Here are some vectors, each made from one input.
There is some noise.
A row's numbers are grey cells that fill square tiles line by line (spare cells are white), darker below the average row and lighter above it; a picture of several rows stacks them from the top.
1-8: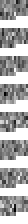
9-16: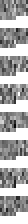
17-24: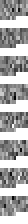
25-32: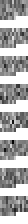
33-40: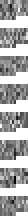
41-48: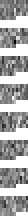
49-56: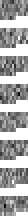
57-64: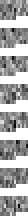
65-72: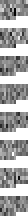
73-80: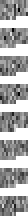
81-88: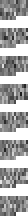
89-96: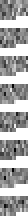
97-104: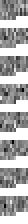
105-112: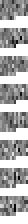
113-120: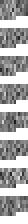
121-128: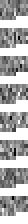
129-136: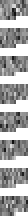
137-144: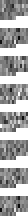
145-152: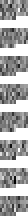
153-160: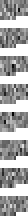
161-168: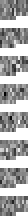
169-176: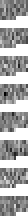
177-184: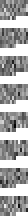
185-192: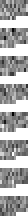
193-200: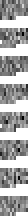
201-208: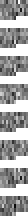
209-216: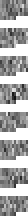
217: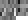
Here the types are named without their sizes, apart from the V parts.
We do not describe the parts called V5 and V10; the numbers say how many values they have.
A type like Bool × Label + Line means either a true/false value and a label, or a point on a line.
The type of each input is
Line × (Tree + V5) × V10.
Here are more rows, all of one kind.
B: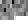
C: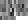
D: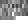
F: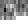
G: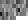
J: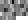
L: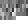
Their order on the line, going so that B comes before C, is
F, G, D, B, L, C, J.
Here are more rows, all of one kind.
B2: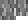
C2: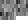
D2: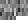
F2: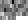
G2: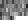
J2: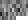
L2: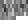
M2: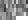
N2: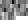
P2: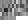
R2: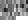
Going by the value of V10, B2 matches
C2 and G2.
